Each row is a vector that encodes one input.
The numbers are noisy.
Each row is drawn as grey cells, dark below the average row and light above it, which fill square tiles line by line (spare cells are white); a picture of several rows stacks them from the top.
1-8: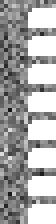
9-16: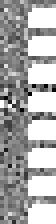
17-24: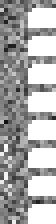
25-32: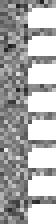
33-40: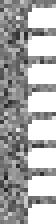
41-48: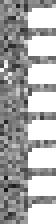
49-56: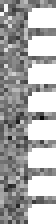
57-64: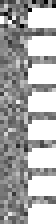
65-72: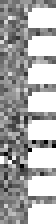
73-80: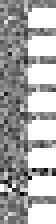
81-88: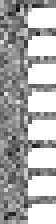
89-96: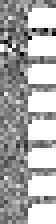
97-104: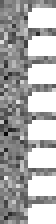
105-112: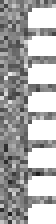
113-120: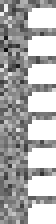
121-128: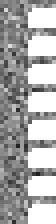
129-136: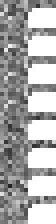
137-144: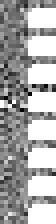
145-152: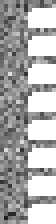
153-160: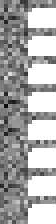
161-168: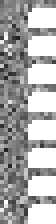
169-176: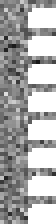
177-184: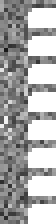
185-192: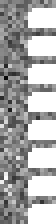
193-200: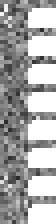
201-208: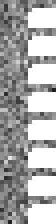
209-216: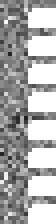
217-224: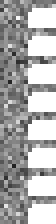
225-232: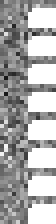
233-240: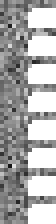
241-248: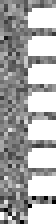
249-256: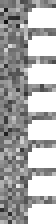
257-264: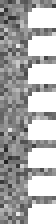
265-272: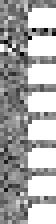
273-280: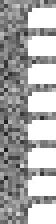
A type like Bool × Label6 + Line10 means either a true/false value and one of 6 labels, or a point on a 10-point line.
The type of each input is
List2(Line15).
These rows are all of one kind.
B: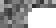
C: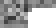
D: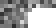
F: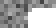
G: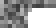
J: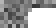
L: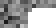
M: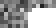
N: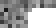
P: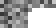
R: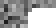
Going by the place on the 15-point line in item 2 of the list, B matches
D and P.
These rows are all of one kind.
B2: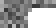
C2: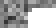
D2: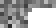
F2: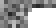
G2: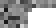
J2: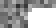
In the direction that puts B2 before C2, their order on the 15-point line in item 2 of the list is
G2, B2, F2, D2, J2, C2.
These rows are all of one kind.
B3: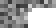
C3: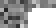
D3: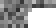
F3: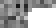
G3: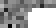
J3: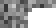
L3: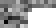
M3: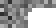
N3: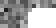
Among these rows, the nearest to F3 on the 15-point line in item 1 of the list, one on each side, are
B3 and J3.
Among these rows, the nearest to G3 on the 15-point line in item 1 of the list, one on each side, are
D3 and N3.
